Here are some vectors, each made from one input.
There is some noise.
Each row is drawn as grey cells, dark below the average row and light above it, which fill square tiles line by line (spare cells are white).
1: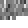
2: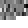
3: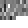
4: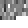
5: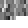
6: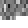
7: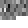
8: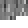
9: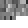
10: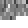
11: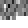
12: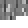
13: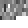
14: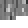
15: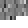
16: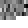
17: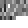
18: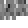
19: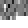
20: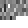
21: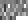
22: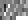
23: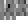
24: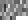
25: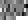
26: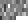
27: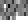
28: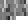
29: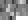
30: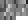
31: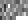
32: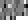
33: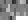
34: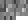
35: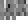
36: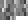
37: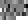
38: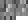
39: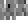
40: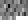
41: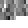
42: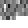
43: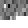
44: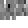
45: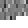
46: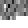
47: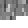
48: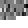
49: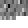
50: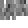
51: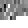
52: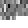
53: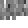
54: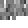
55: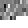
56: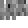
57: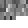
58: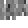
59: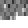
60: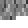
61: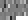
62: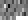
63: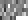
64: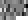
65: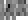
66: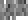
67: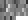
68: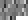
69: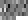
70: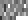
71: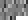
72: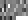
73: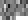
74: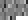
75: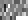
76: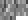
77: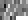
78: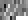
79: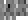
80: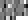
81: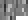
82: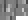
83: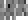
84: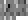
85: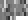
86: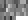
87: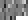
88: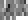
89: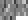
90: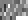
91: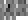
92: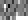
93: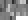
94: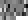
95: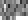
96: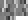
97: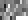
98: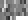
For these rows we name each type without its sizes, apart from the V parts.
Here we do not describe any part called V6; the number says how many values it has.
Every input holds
a true/false value, together with either a node of a tree, or a value of V6.
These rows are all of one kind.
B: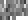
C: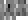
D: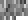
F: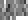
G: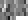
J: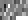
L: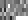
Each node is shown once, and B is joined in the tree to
D and F.
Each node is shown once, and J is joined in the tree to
C and F.
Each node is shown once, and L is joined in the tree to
F and G.
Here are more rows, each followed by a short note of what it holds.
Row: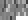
a true/false value and a value of V6
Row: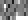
a true/false value and a value of V6
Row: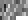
a node of a tree and a true/false value
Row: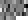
a true/false value and a value of V6
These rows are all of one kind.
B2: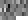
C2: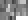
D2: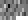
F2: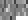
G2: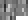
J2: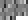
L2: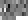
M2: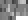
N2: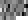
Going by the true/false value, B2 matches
D2, L2 and N2.
